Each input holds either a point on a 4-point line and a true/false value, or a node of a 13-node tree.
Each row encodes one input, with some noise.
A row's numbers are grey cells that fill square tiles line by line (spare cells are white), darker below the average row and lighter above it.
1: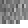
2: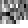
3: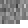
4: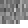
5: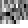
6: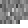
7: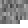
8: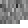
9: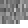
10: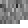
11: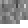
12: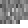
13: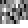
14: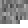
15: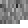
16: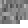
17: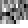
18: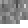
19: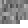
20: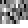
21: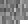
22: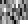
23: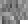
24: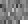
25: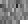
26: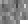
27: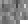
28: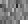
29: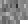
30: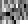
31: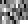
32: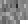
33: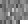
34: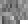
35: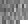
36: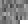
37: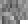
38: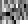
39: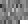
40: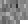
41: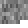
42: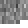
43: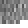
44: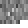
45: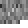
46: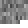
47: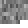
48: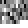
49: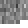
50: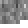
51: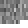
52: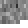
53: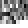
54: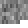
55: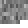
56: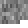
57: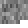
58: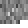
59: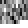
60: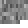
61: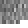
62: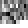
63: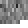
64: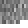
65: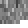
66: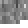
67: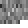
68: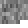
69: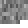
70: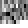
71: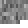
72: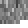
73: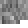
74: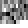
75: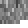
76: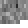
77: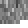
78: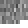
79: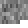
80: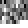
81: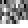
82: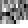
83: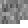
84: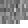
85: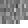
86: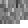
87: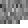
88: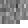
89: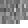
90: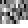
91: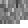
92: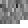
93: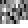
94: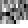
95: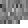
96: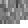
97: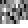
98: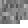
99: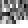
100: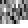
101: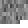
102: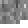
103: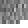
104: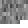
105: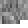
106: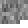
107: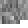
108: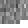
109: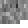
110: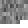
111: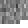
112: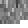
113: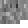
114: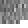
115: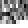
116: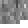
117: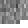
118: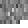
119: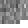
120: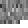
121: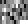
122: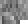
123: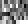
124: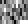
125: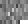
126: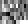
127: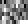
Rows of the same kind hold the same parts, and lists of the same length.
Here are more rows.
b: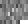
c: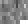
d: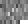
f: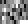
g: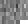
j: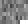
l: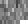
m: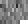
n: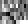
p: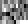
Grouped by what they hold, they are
b, c, d, g, j, l, m
f, n, p

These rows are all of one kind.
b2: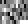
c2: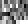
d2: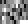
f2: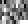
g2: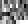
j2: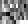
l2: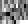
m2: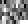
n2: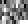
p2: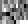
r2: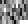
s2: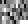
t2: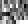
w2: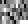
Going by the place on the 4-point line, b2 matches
j2, s2 and w2.
